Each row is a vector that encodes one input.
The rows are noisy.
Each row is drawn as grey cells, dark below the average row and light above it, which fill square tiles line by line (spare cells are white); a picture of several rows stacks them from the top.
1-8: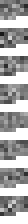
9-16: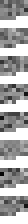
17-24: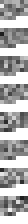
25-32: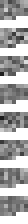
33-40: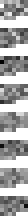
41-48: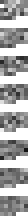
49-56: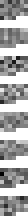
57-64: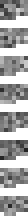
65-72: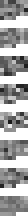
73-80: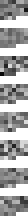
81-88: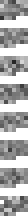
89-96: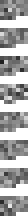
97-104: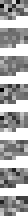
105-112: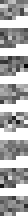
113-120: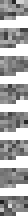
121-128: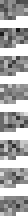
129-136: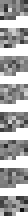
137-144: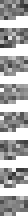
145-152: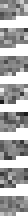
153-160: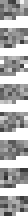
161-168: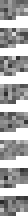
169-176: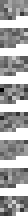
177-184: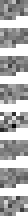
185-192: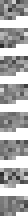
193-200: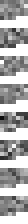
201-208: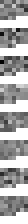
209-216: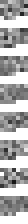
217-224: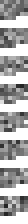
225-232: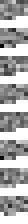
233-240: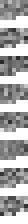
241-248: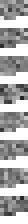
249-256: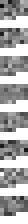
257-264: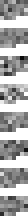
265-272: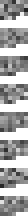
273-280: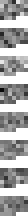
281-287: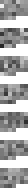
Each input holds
either a point on a 5-point line, or a list of up to two points on an 8-point line.
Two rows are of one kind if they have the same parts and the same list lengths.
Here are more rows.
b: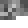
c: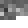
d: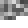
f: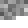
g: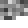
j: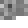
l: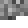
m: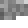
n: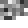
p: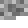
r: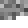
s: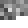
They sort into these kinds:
b, c, d, g, n, s
f
j, m, p, r
l

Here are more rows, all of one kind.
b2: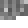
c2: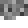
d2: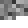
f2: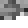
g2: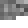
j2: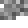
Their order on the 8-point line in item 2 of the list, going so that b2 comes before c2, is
j2, d2, b2, f2, c2, g2.
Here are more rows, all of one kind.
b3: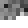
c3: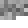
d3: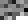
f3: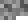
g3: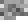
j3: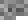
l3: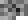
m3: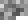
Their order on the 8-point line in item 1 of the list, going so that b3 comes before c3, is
g3, m3, j3, l3, f3, b3, d3, c3.
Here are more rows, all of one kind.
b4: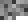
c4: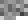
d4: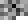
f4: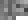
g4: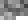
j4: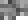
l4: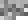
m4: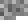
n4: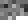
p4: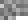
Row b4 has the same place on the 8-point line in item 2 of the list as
c4, j4, l4 and n4.
